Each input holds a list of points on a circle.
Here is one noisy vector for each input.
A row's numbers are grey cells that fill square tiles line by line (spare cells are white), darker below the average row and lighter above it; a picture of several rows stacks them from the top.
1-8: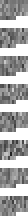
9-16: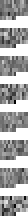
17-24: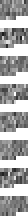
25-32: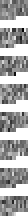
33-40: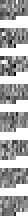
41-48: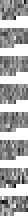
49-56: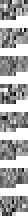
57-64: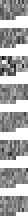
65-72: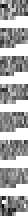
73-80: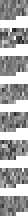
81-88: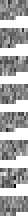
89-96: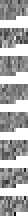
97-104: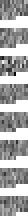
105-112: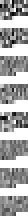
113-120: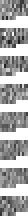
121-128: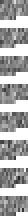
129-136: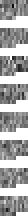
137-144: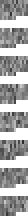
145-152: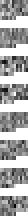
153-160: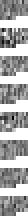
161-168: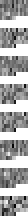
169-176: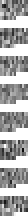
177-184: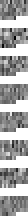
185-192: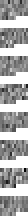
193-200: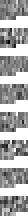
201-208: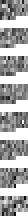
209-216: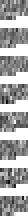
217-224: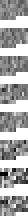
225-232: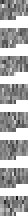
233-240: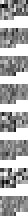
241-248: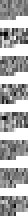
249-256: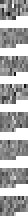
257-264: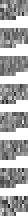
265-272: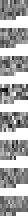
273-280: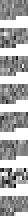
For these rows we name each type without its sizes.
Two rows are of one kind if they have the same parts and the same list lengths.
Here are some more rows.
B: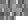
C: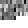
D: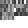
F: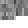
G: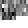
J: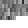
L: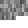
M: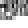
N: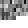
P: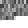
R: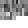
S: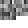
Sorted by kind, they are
B, D, F, L, N, P, S
C
G
J, M, R

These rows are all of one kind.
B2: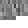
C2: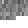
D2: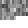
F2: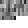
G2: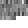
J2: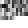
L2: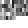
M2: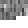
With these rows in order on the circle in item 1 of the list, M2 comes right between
C2 and G2.
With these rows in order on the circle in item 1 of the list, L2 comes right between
C2 and F2.
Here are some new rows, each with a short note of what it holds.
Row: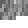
a list of one item
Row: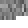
a list of three items
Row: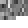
a list of three items
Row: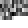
the empty list
